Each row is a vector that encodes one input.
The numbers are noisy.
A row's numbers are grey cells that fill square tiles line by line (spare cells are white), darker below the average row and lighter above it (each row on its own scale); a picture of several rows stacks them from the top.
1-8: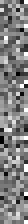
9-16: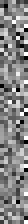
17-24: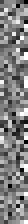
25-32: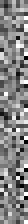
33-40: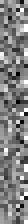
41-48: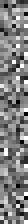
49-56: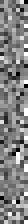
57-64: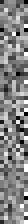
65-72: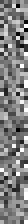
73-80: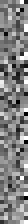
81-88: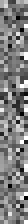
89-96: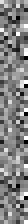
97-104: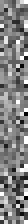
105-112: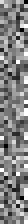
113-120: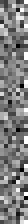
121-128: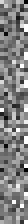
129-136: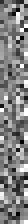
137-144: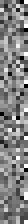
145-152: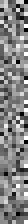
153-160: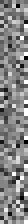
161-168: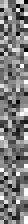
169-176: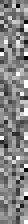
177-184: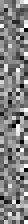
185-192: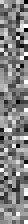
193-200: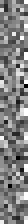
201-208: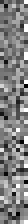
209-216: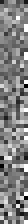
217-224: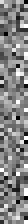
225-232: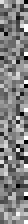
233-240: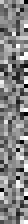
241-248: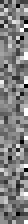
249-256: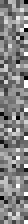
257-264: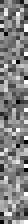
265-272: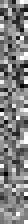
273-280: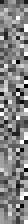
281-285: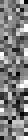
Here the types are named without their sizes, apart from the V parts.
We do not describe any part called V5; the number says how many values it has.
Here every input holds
a list of items, each a true/false value and a value of V5.
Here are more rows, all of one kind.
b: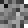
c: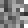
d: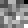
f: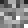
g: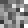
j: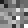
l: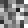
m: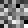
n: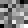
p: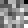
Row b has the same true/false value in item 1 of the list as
c, g and l.
